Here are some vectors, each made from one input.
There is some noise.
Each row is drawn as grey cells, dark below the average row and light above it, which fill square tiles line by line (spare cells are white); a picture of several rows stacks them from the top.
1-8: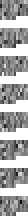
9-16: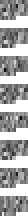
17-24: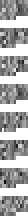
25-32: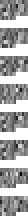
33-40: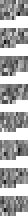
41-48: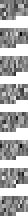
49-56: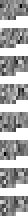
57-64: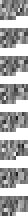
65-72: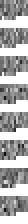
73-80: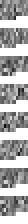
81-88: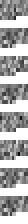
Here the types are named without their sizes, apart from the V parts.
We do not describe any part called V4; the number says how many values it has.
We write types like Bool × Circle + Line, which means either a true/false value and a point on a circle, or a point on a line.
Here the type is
Circle + Line × V4.
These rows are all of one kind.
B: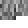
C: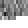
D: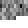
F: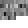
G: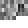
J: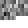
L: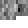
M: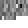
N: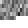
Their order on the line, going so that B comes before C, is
B, C, M, F, D, L, G, J, N.
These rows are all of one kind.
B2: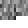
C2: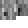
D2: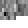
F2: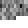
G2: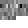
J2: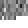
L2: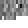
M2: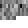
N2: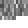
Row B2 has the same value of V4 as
F2 and J2.
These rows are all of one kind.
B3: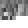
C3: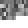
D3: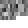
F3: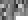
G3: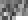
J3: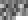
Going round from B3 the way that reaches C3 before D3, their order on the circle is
B3, G3, J3, C3, F3, D3.
